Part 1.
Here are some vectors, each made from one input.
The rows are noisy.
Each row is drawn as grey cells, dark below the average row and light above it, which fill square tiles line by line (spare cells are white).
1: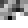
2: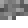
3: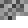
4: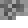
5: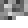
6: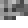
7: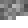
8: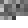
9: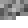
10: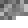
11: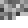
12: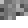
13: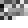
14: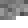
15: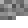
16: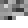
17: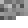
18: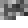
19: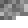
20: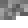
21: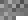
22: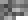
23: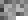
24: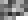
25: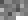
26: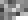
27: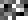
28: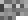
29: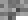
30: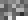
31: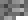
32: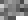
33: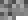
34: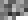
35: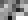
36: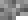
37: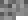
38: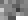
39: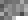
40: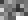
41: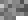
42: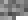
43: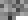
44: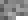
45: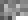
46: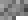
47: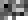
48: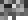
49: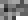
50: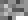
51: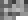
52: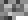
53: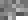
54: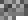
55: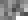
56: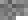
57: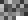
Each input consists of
three true/false values.
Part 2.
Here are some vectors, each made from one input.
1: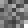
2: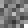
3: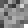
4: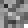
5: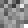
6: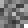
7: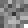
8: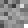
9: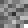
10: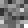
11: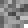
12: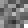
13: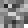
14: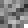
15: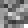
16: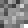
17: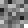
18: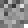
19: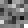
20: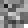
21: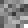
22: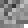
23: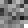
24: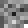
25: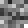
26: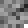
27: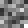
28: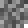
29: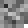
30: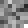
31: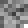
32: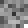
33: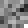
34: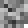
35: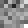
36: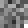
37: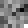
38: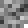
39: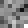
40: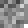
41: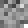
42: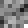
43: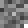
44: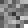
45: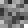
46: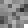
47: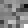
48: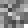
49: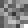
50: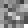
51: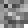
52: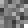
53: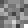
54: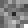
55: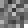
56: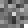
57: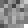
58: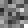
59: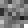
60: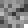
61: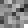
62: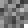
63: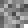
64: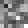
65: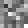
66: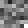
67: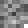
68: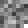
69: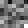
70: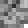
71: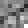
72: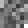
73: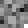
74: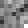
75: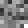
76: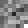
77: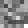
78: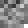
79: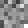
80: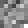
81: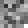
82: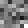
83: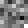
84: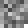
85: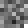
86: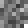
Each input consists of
a point on a 6-point line.
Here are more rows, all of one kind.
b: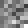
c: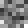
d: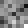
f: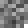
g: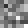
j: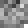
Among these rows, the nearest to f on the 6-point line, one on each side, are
c and g.
